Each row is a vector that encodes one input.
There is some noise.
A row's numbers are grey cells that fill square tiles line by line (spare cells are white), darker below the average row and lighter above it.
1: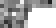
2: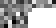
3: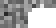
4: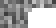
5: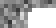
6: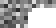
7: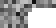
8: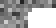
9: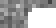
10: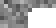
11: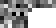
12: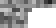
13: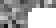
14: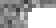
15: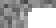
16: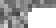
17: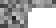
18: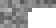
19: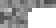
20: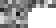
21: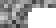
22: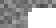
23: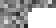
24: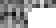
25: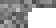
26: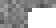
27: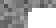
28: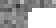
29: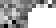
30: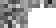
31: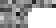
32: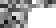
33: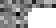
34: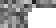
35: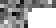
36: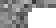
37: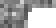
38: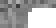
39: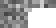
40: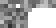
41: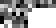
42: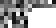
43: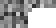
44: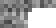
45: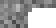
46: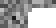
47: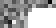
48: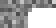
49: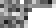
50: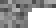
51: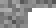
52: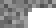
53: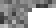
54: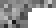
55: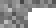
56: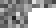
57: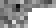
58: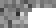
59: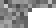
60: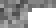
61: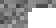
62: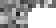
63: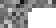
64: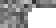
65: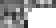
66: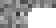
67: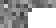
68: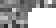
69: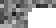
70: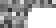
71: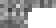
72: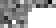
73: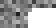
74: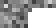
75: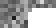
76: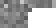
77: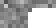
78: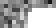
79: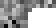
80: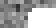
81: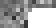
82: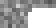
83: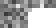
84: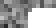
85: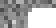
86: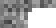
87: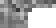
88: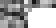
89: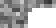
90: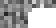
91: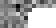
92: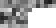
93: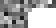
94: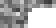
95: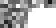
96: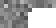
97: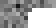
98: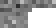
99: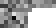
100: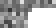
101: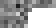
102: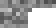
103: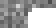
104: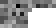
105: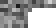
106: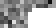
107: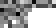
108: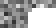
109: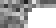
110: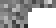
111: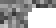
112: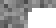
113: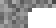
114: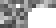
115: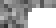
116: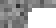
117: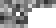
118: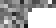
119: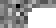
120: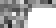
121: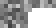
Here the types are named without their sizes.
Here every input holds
either a point on a line, or four true/false values.
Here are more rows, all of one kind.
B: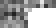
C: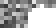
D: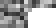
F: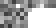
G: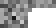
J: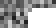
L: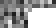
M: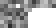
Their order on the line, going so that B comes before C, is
G, J, L, B, F, C, D, M.
